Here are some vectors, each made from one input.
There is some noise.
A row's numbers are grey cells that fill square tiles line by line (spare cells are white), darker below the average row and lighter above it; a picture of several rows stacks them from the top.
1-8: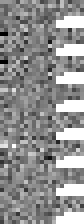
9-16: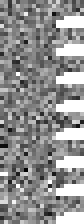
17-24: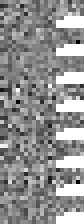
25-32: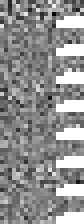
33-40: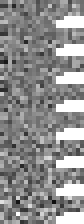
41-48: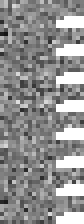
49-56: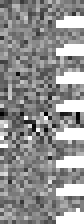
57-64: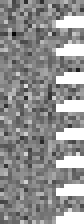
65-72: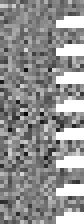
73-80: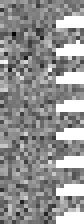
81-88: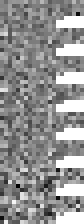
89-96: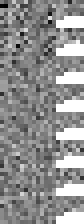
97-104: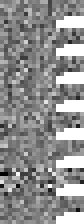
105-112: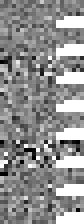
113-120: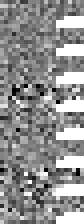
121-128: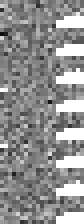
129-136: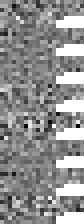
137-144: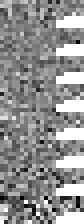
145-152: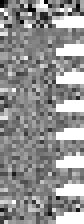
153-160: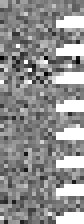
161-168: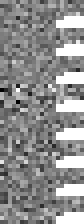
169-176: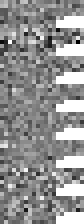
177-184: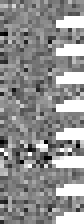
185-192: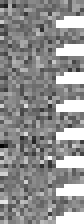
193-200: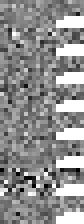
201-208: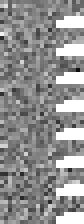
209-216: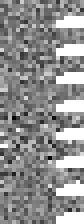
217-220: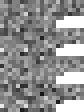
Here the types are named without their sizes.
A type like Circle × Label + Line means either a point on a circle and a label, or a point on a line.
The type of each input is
Bool × Bool × Bool × Bool × Bool + Line.
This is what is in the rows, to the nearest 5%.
About 5% of them hold a point on a line. The rest hold five true/false values.
